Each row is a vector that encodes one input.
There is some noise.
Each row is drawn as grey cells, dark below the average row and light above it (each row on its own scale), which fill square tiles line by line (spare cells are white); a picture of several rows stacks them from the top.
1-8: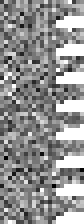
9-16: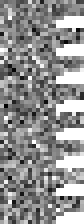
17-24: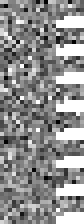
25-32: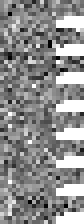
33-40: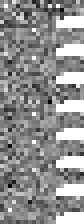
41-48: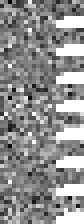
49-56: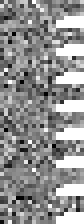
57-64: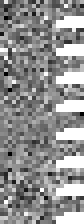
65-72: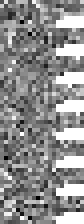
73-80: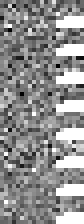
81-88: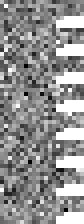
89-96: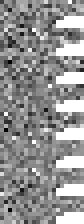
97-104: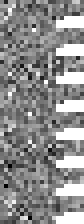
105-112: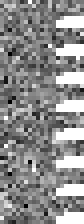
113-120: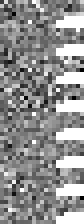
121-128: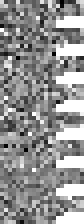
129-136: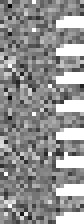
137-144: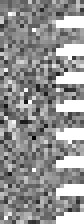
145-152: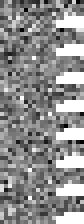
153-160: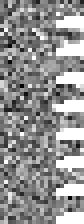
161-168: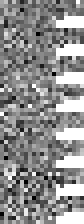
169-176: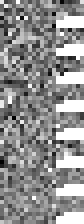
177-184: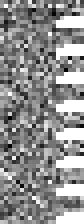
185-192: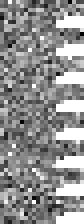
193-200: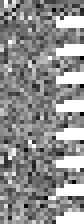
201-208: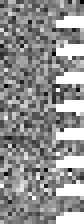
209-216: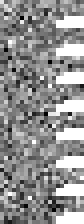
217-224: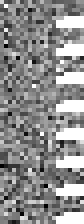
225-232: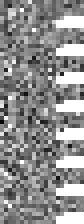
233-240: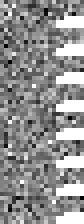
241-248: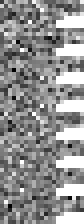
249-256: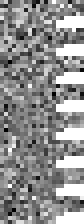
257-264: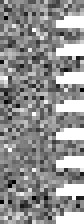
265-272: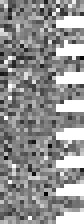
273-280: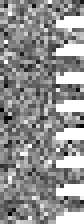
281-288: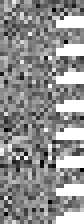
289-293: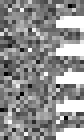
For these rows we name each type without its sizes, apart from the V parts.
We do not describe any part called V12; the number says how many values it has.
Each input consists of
either a fixed value, or two labels, or three true/false values, or two values of V12.
